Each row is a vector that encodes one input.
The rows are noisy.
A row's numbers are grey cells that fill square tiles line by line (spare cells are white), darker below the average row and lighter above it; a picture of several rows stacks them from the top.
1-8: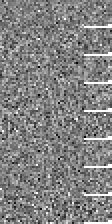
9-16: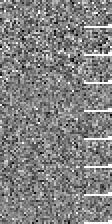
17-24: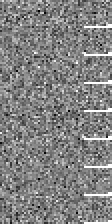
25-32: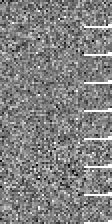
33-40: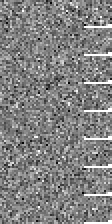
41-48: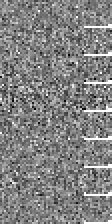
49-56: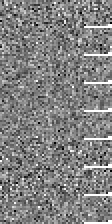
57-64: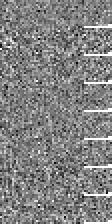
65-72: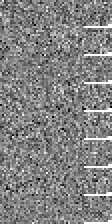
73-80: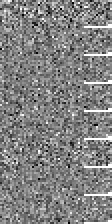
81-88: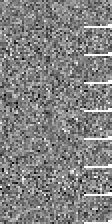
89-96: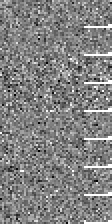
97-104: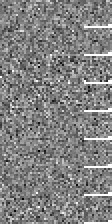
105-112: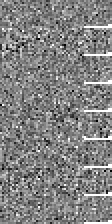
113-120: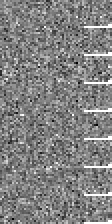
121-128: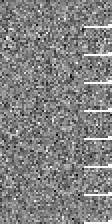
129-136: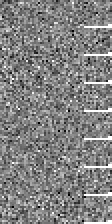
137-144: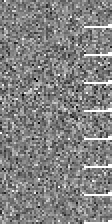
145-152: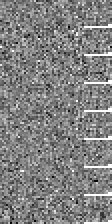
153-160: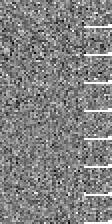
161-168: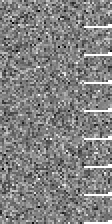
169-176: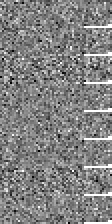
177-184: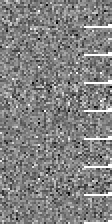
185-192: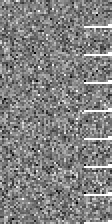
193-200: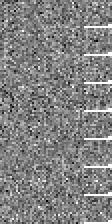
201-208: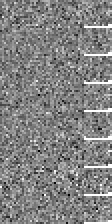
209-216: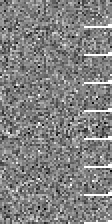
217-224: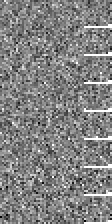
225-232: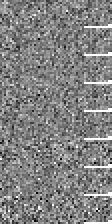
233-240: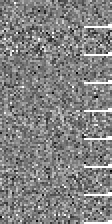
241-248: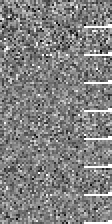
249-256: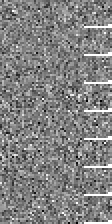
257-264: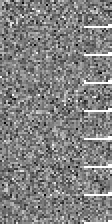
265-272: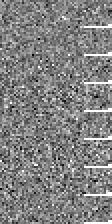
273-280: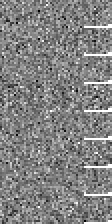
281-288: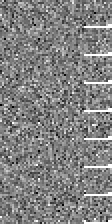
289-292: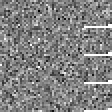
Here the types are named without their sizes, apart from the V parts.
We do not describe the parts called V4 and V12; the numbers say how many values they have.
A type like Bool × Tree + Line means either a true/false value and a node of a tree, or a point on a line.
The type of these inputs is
(Label × Tree × V12 + List(V4)) × Line.
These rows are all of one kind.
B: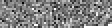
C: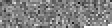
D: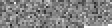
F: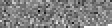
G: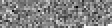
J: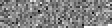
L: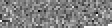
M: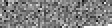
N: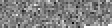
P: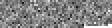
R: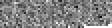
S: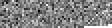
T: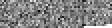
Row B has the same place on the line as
J, P and T.
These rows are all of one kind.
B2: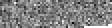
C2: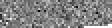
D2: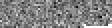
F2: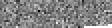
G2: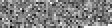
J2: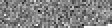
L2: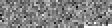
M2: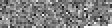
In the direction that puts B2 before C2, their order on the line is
M2, G2, D2, B2, F2, C2, L2, J2.
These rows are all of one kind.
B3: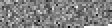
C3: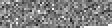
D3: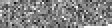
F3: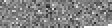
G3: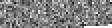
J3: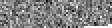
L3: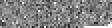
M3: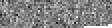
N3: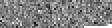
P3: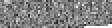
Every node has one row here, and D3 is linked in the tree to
F3 and M3.
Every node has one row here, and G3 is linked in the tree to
C3.
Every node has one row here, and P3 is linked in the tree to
B3, C3 and F3.
